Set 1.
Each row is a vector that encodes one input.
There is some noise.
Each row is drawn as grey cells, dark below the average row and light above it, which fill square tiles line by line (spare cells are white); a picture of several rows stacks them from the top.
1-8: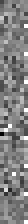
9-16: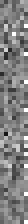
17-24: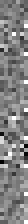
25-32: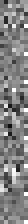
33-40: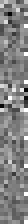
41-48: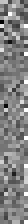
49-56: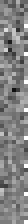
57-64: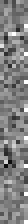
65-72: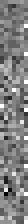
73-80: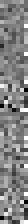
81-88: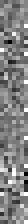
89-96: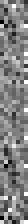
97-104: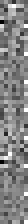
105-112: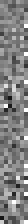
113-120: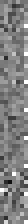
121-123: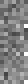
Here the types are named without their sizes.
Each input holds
either two labels, or a point on a line.
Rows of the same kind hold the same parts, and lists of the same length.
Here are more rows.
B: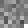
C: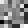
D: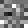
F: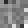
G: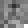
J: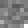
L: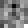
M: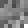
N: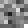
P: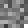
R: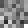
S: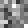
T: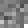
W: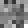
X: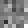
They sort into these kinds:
B, F, G, J, L, M, P, R, T, W, X
C, D, N, S

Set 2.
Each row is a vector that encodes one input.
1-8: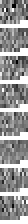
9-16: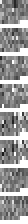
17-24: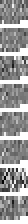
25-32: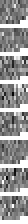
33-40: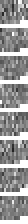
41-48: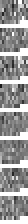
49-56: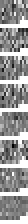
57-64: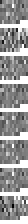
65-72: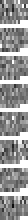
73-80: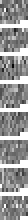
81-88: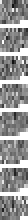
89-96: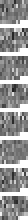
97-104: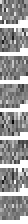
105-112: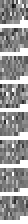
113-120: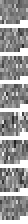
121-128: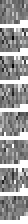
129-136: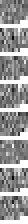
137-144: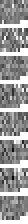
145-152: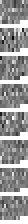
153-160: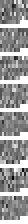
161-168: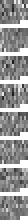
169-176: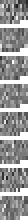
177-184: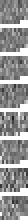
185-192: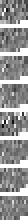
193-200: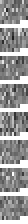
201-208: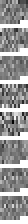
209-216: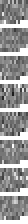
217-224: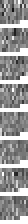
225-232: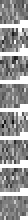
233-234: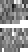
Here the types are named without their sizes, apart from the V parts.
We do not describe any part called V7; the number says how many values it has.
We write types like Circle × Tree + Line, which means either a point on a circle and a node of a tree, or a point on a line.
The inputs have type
(Bool × Bool × Bool + Unit) × V7 + Circle.
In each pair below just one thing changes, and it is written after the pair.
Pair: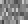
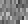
one of the three true/false values
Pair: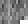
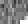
one of the three true/false values
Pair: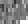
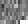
one of the three true/false values
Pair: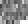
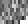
one of the three true/false values
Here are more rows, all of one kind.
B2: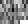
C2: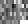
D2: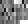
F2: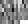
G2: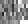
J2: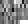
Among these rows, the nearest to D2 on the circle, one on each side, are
C2 and J2.
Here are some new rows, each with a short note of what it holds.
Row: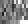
a point on a circle
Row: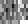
a point on a circle
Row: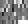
a point on a circle
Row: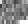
three true/false values and a value of V7
